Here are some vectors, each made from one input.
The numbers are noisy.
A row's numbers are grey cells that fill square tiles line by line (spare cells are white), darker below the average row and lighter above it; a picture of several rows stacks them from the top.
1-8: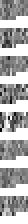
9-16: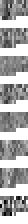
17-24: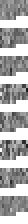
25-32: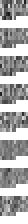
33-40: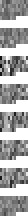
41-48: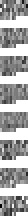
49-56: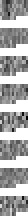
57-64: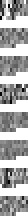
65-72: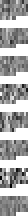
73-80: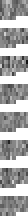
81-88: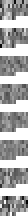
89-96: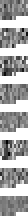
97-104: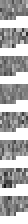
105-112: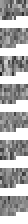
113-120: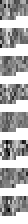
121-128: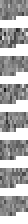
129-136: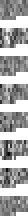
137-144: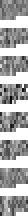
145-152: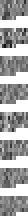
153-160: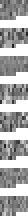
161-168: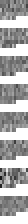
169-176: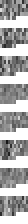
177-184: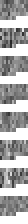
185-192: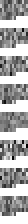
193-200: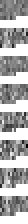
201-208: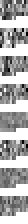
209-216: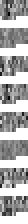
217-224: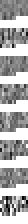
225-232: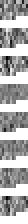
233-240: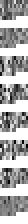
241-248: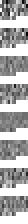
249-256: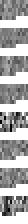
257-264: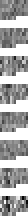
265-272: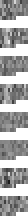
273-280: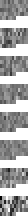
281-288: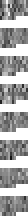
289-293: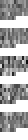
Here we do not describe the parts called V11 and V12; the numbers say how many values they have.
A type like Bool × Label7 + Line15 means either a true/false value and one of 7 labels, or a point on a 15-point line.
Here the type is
Bool × List3(Line7) × V11 × V12.
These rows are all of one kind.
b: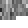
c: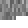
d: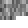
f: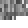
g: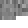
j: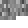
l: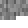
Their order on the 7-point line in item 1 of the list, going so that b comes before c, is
g, b, l, f, d, c, j.
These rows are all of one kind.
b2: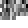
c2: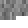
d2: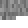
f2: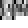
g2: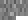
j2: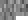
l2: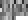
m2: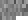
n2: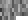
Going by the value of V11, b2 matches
d2, j2 and l2.
